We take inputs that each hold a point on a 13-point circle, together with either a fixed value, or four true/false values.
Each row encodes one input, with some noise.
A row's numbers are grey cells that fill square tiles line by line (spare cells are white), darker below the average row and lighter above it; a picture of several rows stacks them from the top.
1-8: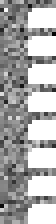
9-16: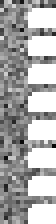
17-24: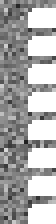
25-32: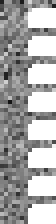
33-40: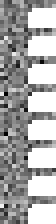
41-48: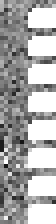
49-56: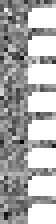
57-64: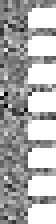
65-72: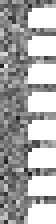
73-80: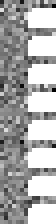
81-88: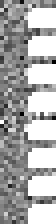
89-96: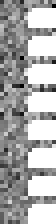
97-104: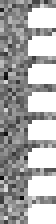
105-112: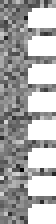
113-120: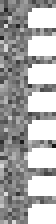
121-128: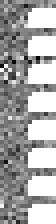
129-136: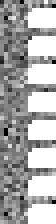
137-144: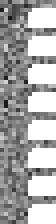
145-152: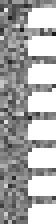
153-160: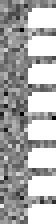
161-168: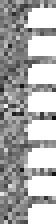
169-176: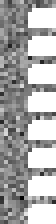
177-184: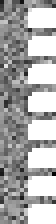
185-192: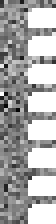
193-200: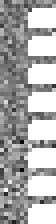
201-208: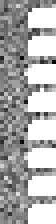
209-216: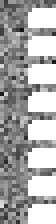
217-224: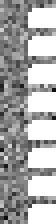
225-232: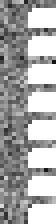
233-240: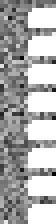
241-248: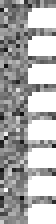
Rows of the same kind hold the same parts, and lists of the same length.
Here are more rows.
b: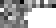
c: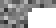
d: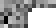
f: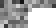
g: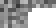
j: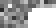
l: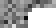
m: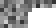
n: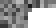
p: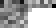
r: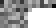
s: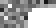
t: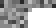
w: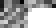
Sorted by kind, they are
b, f, p, r, t, w
c, d, g, j, l, m, n, s

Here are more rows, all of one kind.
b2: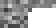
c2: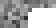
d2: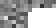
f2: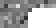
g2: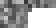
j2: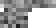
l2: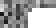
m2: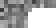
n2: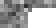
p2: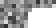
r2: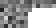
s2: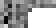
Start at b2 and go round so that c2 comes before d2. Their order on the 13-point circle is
b2, m2, s2, l2, n2, g2, j2, c2, p2, f2, r2, d2.
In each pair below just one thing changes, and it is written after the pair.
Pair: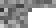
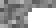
one of the four true/false values
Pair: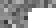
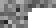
one of the four true/false values
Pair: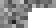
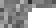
the place on the 13-point circle
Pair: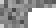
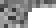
one of the four true/false values
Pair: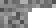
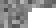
one of the four true/false values
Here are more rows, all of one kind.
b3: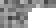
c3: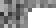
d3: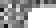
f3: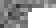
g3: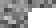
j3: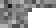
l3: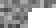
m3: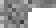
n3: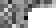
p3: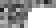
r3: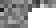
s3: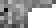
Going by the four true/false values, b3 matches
c3, m3 and p3.
